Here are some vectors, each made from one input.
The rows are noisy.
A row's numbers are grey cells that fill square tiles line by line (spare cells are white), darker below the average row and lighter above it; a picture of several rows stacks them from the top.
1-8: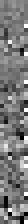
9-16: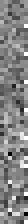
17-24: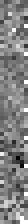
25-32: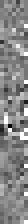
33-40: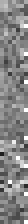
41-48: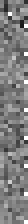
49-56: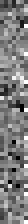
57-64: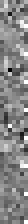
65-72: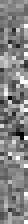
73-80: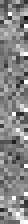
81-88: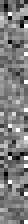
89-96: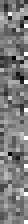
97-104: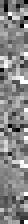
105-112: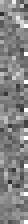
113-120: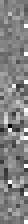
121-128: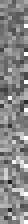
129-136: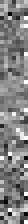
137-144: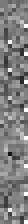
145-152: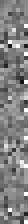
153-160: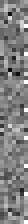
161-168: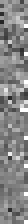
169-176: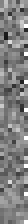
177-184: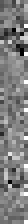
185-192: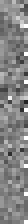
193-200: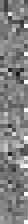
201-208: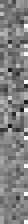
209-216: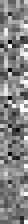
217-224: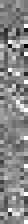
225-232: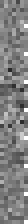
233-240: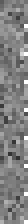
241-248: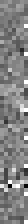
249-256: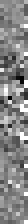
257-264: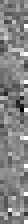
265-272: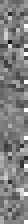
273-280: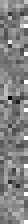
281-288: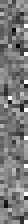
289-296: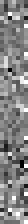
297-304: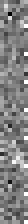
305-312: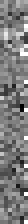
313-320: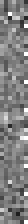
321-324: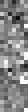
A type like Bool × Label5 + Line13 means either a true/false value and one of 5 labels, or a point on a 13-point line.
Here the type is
Bool × Line7 + Label7 + Line16.
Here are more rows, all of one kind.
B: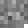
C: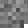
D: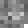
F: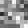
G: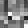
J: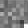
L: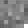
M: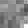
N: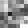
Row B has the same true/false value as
G, L and M.
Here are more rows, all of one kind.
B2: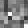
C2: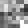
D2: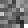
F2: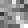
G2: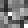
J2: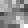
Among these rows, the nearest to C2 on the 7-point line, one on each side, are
B2 and D2.
